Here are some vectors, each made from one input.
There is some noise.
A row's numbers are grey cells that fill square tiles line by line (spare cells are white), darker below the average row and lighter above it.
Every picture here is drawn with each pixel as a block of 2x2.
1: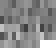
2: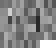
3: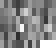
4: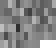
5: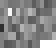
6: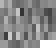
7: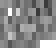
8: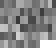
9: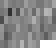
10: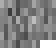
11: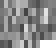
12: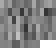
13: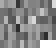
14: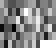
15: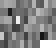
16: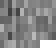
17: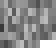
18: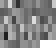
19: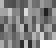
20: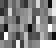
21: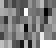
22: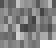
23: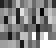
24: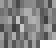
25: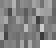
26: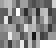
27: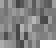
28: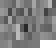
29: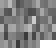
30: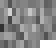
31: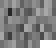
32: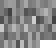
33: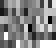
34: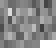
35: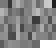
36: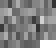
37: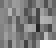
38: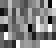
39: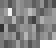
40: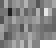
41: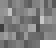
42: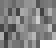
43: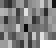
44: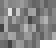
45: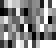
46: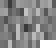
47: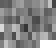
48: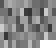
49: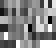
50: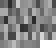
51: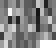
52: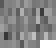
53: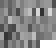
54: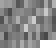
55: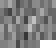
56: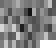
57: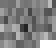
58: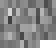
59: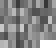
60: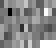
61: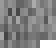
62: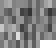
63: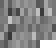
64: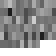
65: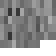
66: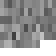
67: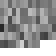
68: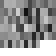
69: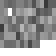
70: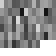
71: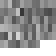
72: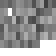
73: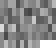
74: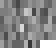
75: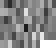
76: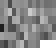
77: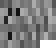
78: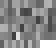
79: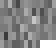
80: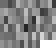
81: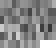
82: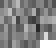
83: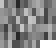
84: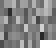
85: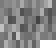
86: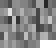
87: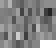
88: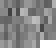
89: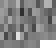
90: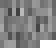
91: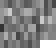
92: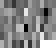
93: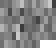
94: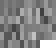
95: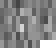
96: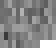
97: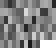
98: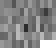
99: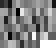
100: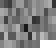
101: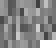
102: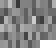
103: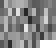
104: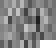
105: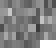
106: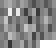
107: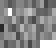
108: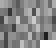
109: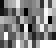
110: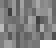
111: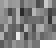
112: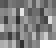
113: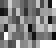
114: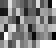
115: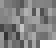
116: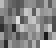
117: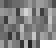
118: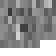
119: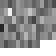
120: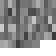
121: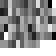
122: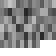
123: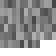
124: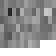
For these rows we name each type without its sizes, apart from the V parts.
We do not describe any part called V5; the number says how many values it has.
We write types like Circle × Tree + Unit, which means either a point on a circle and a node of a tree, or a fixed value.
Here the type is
Circle × List(Bool × V5) + Unit.
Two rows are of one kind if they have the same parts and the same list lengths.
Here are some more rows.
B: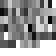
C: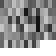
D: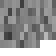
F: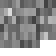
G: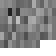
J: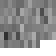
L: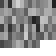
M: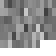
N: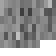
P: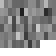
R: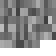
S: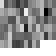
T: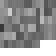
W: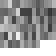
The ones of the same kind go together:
B
C, F, L, T
D, G, J, R
M, N, P, S, W

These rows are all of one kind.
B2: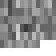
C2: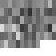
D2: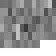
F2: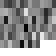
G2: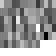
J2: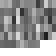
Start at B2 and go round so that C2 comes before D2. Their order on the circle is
B2, G2, J2, F2, C2, D2.
